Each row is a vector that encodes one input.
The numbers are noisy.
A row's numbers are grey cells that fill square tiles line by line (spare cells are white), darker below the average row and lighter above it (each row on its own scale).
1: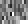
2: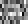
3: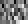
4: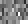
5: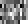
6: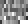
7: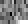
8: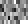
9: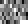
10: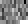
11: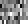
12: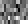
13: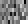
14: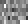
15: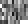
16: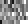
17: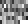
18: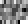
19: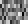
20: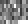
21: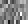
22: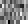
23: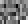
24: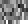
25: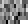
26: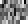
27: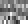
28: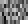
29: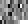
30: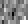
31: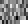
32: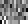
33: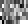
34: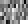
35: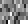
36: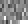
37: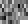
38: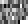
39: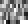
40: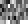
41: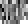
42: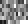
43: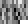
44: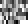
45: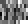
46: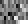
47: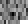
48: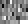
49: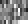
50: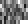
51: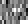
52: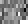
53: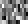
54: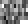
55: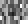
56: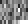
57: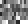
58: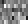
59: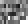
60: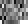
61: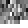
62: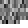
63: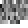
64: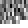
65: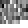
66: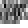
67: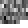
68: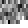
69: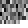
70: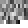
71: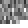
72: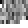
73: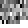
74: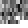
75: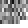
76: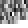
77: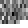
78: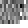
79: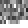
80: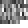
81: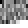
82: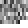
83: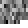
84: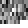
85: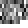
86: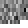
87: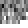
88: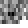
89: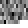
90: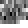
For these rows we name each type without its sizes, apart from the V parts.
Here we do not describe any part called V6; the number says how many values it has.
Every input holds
a value of V6, together with either a point on a circle and a true/false value, or a fixed value.
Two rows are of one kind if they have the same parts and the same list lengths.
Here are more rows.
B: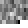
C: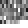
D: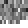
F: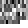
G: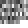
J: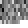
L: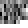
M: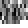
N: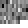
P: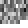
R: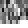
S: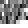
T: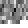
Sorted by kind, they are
B, F, J, P, R
C, D, G, L, M, N, S, T

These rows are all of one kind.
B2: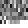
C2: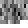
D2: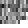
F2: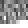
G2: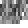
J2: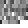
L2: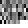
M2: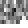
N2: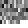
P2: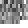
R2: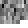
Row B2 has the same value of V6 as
L2 and N2.
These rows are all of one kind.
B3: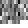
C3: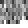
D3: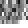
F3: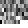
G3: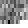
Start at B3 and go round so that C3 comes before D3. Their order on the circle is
B3, C3, G3, D3, F3.
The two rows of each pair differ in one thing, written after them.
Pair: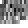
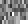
the true/false value
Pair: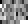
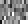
the value of V6
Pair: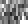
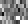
the value of V6
